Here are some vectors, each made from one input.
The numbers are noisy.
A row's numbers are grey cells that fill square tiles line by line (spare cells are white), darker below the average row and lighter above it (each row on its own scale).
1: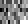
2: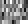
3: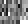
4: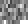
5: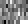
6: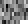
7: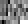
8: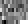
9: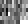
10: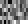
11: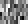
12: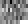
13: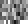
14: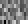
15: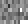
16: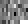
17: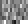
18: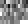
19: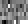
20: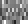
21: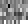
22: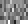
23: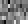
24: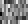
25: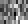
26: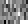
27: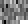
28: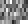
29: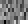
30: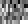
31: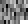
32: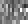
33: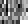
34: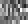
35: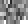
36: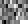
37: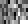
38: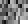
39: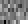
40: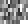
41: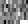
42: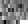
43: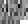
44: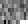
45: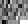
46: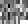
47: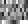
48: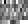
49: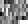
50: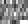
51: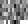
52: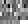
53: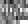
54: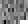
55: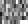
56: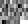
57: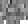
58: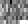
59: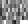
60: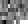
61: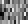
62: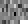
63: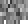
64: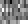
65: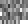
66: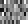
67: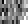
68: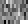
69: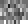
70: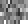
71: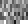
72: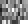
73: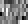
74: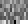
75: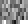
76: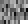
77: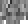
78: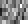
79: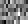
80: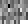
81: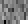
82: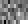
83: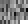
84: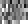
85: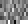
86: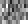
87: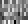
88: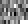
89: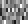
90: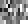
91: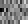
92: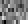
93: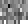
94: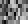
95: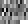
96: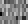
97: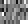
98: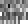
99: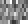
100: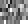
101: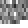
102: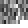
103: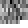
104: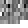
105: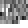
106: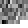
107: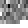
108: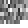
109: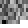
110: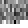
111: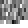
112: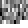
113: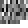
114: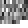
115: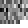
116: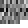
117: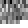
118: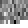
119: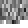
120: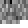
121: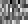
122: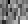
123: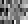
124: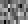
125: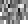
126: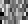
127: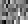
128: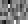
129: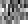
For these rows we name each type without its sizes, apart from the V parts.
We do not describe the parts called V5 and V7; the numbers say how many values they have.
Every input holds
a value of V7, together with either a point on a circle and a true/false value, or a value of V5.
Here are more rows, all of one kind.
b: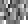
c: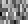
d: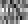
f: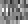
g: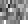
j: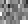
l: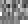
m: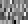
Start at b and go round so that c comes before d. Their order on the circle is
b, f, m, c, l, g, d, j.
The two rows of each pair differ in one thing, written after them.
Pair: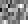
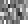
the place on the circle
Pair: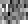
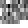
the value of V7
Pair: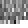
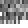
the true/false value
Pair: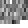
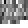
the place on the circle
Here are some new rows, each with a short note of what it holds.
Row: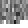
a point on a circle, a true/false value and a value of V7
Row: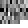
a value of V5 and a value of V7
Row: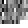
a value of V5 and a value of V7
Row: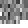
a point on a circle, a true/false value and a value of V7
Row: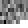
a value of V5 and a value of V7
